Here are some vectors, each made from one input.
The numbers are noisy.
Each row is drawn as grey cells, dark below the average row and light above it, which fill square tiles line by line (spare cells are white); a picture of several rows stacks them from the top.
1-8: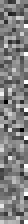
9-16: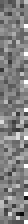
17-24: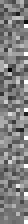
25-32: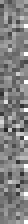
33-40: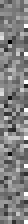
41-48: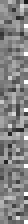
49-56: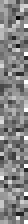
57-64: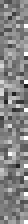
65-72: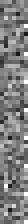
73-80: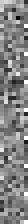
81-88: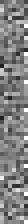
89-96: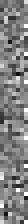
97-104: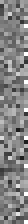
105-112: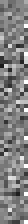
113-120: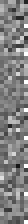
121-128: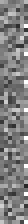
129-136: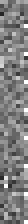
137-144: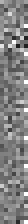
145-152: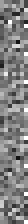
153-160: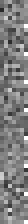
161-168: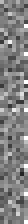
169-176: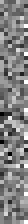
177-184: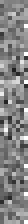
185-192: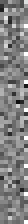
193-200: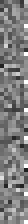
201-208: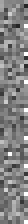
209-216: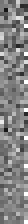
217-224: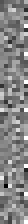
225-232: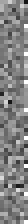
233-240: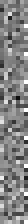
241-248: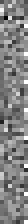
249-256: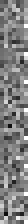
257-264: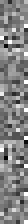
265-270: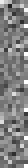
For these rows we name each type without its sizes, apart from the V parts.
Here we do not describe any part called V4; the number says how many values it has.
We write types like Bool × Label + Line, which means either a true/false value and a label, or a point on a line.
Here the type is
(Bool × Bool × Bool × Bool + Unit) × Label + Tree × V4.
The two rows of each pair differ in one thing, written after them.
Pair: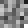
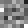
the node of the tree
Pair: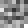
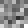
the value of V4
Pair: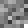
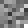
the node of the tree
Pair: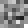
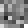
the value of V4
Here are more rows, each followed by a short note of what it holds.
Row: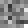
a label
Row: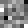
a node of a tree and a value of V4
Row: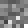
a label
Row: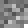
a label
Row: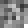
a label
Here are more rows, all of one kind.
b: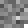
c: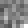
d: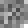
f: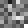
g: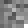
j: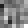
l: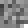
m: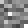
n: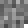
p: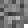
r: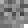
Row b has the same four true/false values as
d, p and r.
